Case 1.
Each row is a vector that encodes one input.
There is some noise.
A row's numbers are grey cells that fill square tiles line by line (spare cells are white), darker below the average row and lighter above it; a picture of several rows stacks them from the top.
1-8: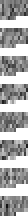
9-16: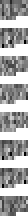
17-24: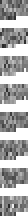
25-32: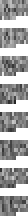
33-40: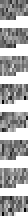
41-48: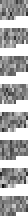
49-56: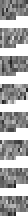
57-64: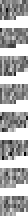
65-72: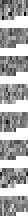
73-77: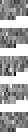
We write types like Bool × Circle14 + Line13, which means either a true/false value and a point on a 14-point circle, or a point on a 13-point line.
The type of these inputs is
Bool × (Circle8 + Unit).
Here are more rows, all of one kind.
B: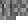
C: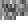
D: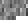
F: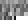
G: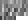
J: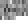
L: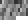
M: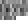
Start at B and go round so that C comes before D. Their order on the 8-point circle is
B, C, J, L, D, G, F, M.
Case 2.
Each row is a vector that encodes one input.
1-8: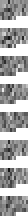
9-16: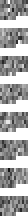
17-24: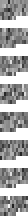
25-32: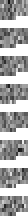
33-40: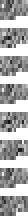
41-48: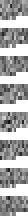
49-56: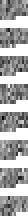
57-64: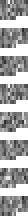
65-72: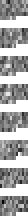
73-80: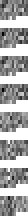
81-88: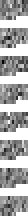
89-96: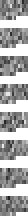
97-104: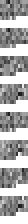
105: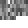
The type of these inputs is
Bool × Circle11.
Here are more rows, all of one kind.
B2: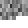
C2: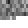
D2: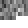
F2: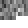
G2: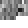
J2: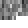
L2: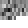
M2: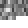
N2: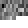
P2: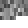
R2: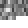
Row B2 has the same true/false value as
C2, G2 and L2.
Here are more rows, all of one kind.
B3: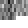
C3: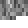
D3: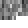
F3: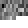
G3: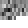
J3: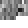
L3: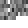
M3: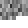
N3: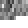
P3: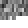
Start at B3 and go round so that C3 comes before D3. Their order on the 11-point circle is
B3, N3, F3, P3, M3, L3, J3, C3, G3, D3.
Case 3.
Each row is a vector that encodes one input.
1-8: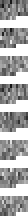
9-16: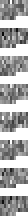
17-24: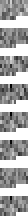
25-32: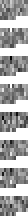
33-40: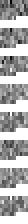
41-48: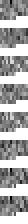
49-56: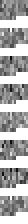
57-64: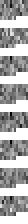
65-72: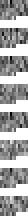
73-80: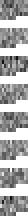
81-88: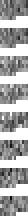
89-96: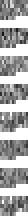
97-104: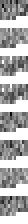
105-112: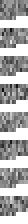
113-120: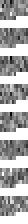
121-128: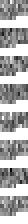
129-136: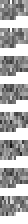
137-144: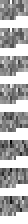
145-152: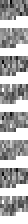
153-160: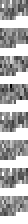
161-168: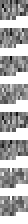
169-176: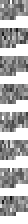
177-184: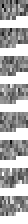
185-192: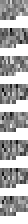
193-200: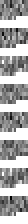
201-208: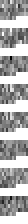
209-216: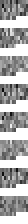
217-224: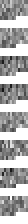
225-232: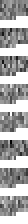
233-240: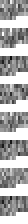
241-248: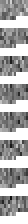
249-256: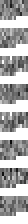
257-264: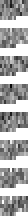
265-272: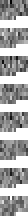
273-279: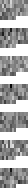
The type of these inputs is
Bool × Line8.
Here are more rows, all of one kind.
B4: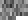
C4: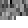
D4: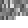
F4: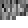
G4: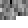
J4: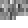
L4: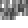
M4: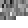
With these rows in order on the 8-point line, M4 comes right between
B4 and G4.
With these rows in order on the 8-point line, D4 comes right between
F4 and G4.
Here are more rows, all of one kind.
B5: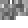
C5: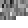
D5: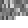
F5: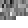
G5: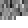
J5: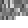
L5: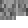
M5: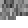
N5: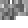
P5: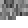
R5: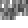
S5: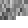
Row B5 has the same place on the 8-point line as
M5, N5 and P5.
